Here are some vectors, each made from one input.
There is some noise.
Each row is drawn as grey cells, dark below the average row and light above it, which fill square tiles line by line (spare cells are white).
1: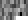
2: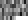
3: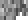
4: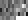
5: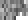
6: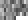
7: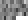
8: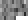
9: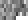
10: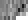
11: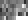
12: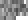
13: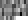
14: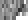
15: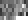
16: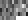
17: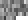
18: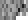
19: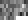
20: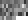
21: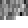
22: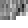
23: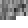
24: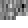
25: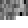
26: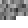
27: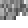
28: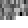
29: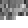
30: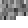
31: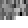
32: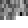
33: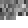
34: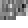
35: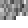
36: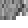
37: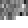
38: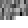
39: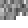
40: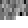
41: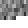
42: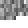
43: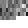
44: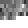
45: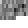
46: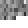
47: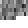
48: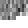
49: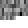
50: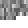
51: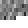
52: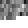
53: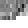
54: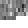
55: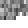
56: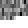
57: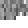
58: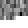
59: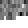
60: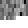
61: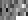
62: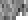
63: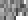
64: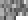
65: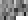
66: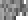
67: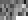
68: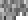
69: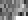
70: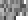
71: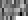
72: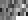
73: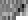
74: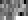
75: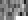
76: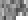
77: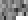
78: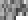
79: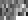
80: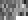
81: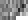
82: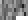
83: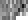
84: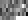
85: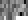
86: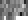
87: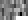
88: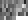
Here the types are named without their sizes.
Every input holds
either a point on a circle, or a point on a line.
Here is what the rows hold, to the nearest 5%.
About 55% of them hold a point on a circle. The rest hold a point on a line.
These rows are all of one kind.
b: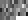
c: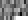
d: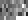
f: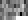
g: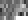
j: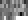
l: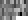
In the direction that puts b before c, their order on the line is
b, d, g, j, f, l, c.
